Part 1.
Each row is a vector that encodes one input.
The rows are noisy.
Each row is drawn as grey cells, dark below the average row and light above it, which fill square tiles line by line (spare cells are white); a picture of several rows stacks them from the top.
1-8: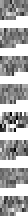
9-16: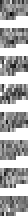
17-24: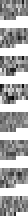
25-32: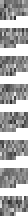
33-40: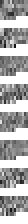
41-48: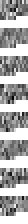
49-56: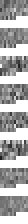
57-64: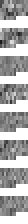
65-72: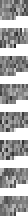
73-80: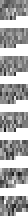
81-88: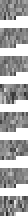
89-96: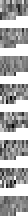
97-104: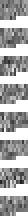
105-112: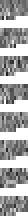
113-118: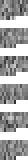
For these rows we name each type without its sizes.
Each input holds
either a point on a circle, or three true/false values.
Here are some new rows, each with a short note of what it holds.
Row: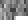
a point on a circle
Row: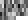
a point on a circle
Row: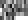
a point on a circle
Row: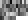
a point on a circle
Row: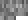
three true/false values
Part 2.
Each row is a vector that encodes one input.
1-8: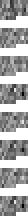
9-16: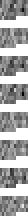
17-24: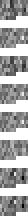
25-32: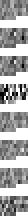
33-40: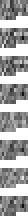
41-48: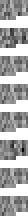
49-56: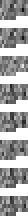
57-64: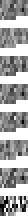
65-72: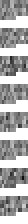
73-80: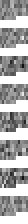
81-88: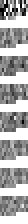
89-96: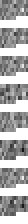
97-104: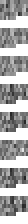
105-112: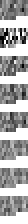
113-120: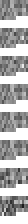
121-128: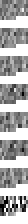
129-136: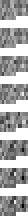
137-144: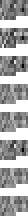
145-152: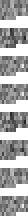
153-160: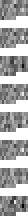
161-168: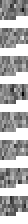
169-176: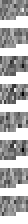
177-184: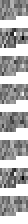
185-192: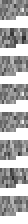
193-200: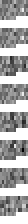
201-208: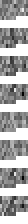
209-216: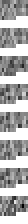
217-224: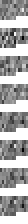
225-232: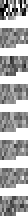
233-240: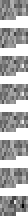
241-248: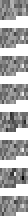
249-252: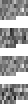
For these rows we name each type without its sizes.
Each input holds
a list of points on a line.
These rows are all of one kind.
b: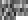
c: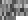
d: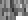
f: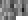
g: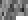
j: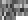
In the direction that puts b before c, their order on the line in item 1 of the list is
b, j, c, g, f, d.
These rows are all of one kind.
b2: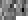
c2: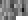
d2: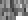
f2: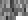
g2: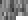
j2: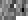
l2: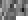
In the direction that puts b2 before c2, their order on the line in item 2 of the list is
j2, b2, c2, l2, g2, f2, d2.
